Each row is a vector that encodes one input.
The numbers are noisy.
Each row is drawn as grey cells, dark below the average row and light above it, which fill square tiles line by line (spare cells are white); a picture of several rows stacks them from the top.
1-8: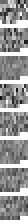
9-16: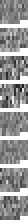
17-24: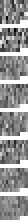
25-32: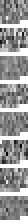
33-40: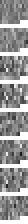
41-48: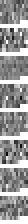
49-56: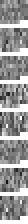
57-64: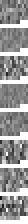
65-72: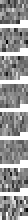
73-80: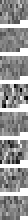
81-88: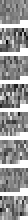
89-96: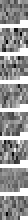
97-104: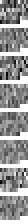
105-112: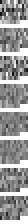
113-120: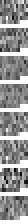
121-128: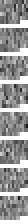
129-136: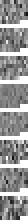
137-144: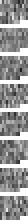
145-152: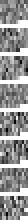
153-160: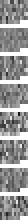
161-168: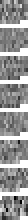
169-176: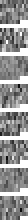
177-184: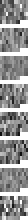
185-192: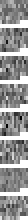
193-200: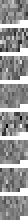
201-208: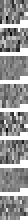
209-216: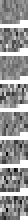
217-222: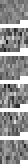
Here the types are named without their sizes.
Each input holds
a point on a line.
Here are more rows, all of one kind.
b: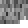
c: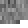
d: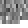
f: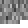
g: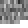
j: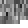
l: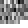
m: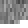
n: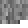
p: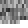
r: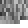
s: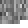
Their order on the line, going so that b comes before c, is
n, j, b, m, s, g, l, p, d, r, c, f.
